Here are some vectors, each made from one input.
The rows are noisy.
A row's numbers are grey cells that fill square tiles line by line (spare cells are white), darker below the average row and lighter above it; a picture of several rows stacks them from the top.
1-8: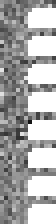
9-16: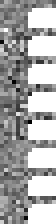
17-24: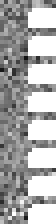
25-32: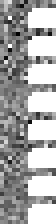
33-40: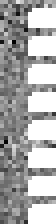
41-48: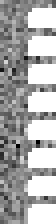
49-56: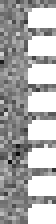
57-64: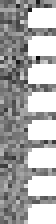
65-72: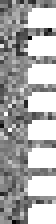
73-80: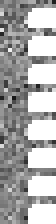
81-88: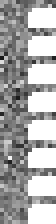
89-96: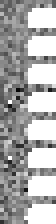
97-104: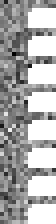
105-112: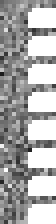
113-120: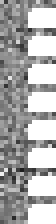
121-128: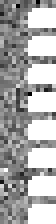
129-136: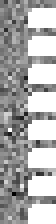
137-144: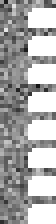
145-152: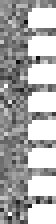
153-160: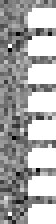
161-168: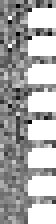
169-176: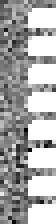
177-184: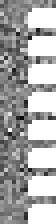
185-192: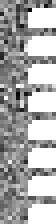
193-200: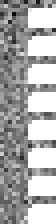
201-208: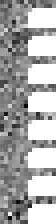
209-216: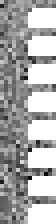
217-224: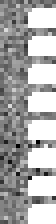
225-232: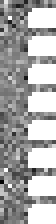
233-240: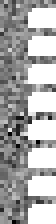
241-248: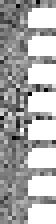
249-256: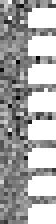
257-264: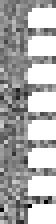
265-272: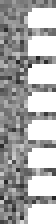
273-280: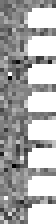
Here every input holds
either a point on a 9-point circle, or a list of up to two points on an 11-point circle.
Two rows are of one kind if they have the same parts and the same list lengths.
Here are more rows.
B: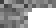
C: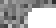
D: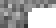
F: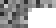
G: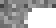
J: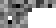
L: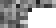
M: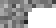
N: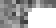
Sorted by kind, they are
B, C, M
D
F, J, L
G, N

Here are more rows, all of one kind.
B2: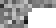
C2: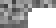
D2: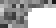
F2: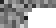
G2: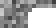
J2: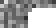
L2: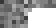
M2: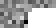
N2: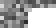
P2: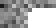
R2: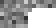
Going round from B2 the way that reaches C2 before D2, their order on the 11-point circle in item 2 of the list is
B2, N2, M2, C2, L2, P2, F2, R2, J2, G2, D2.
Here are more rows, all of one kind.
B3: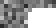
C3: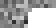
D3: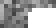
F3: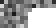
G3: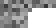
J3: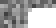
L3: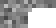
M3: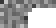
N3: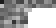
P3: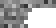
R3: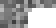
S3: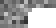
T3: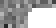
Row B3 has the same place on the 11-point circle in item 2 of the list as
D3, G3, R3 and S3.
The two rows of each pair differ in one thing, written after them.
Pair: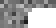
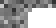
the place on the 11-point circle in item 1 of the list
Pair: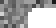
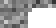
the place on the 11-point circle in item 2 of the list
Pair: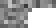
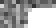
the place on the 11-point circle in item 1 of the list
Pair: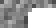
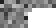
the place on the 11-point circle in item 2 of the list
